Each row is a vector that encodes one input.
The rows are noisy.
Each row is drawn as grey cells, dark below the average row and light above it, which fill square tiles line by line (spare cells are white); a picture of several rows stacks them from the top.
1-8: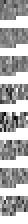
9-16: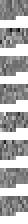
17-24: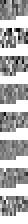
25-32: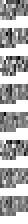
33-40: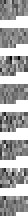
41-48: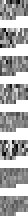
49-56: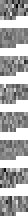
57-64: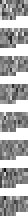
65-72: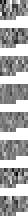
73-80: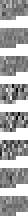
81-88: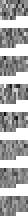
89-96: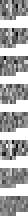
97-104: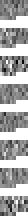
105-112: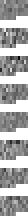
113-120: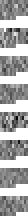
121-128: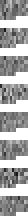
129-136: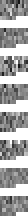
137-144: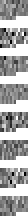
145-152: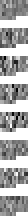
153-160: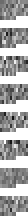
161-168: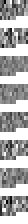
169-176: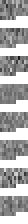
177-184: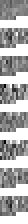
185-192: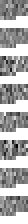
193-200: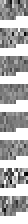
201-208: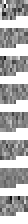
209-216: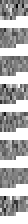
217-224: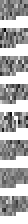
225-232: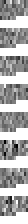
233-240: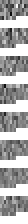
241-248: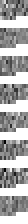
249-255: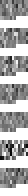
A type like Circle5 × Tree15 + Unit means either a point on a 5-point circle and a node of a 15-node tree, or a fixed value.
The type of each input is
List2(Line6).
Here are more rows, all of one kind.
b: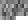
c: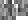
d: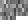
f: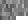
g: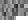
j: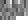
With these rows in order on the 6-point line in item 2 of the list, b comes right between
c and g.
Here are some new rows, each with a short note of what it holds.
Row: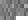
a list of two items
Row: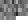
the empty list
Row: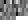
the empty list
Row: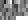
a list of two items
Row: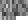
the empty list
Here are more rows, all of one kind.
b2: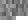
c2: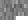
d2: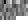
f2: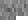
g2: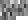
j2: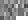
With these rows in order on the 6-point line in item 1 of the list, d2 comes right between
f2 and g2.
